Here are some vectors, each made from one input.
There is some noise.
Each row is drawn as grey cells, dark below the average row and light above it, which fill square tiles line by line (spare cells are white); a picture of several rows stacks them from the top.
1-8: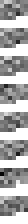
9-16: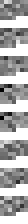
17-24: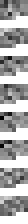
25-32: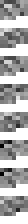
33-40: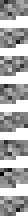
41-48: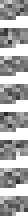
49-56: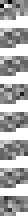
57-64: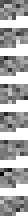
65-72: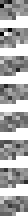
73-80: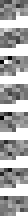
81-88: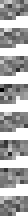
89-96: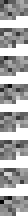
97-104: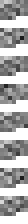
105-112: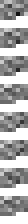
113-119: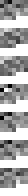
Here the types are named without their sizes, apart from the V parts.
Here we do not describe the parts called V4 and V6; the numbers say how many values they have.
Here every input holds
either a point on a line and a value of V4, or a true/false value and a value of V6.
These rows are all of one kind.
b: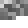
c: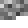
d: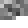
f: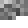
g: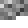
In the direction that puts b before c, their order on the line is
f, b, d, c, g.
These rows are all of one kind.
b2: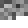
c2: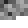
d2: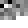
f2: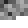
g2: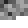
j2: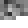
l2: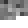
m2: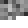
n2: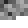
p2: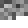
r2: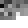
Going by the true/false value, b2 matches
d2, p2 and r2.
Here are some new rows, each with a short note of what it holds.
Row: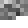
a point on a line and a value of V4
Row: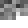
a true/false value and a value of V6
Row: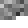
a point on a line and a value of V4
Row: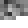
a true/false value and a value of V6
